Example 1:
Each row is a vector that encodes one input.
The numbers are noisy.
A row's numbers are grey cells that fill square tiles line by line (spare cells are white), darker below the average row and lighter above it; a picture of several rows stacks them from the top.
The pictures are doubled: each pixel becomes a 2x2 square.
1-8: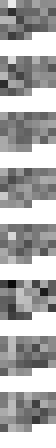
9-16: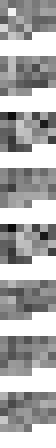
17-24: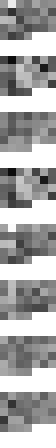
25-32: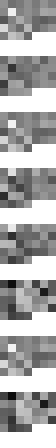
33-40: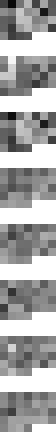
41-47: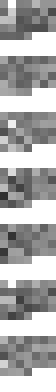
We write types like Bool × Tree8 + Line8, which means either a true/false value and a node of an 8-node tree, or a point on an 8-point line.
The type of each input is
List2(Line4).
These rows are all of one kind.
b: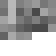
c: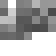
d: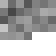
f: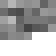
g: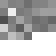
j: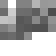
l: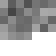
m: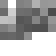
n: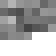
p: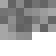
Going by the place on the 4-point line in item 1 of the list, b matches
f and n.
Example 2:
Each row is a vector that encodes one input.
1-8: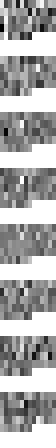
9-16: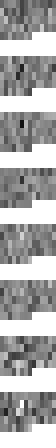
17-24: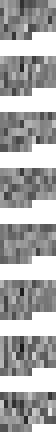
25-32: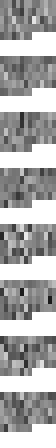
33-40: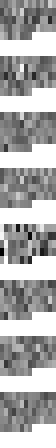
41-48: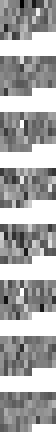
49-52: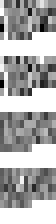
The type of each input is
List2(Line5).
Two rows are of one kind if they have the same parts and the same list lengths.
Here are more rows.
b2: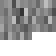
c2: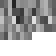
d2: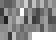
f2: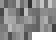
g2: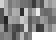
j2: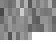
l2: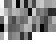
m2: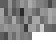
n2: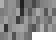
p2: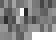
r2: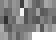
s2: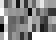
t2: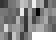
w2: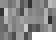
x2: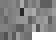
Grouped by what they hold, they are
b2, c2, d2, f2, g2, j2, n2, r2, w2
l2, s2
m2, p2, t2, x2

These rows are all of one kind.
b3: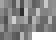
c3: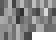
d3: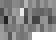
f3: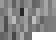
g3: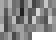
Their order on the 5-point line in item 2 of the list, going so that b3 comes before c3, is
b3, g3, d3, f3, c3.
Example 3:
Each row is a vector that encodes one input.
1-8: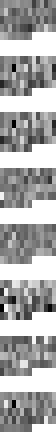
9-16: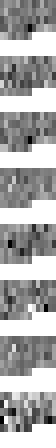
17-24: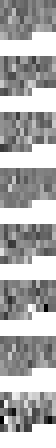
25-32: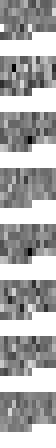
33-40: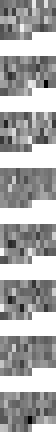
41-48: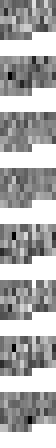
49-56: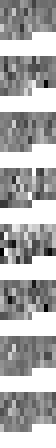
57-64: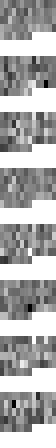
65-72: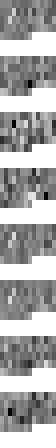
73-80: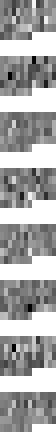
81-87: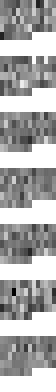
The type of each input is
(Line6 × Line7 + Unit) × Tree8 + Unit.
